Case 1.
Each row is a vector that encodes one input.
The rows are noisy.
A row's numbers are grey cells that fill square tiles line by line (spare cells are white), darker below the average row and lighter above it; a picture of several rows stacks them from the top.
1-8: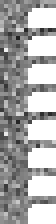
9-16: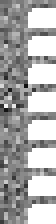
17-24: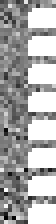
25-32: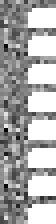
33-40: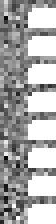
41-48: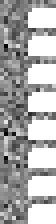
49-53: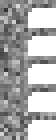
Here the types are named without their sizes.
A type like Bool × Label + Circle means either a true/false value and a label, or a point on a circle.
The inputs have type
Line.
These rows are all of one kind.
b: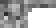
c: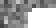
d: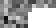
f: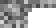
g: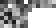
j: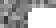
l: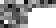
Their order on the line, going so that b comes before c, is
d, j, g, f, b, c, l.
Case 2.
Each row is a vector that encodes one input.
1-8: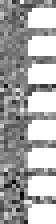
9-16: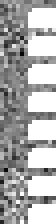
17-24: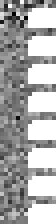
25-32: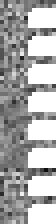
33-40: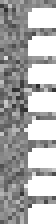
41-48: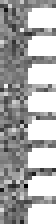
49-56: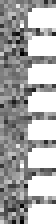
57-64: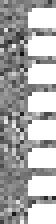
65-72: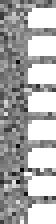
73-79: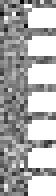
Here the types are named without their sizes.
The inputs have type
Tree + Unit.
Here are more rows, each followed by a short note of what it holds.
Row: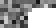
a fixed value
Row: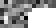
a fixed value
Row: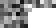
a fixed value
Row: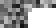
a fixed value
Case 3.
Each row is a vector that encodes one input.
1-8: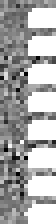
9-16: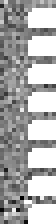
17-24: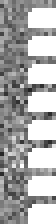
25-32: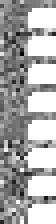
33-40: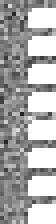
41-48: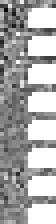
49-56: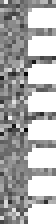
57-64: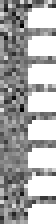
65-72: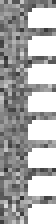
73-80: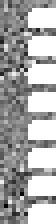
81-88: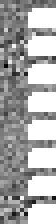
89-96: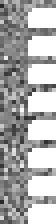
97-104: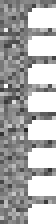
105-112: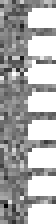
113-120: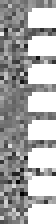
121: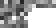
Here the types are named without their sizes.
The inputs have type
Tree + Unit.
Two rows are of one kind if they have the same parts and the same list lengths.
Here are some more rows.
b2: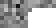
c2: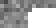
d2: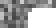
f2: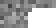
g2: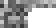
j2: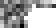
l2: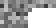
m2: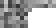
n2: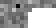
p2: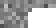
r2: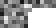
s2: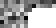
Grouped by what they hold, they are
b2, c2, d2, f2, g2, j2, l2, m2, n2, p2, s2
r2

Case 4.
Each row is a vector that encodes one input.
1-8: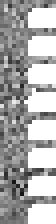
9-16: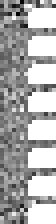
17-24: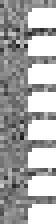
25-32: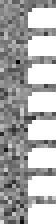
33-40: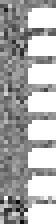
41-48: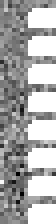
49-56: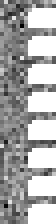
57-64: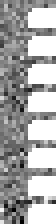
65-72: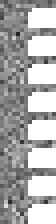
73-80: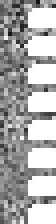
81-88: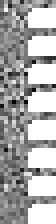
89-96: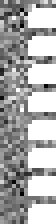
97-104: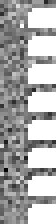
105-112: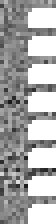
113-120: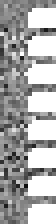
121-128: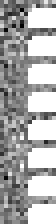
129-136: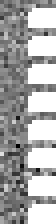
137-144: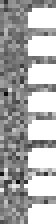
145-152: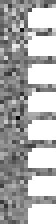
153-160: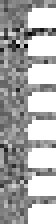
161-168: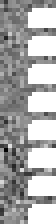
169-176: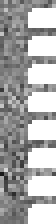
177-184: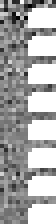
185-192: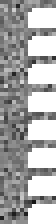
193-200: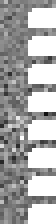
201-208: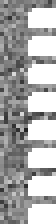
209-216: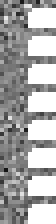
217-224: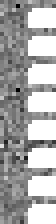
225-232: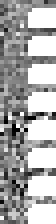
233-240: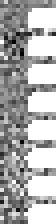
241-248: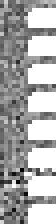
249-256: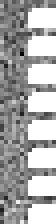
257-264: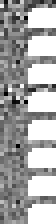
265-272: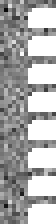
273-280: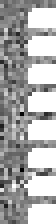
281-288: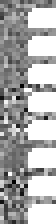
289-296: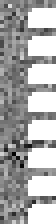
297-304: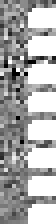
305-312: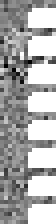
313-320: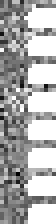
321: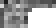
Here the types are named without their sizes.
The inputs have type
Tree + Unit.
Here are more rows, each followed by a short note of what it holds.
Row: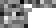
a fixed value
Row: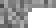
a node of a tree
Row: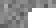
a node of a tree
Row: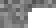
a node of a tree
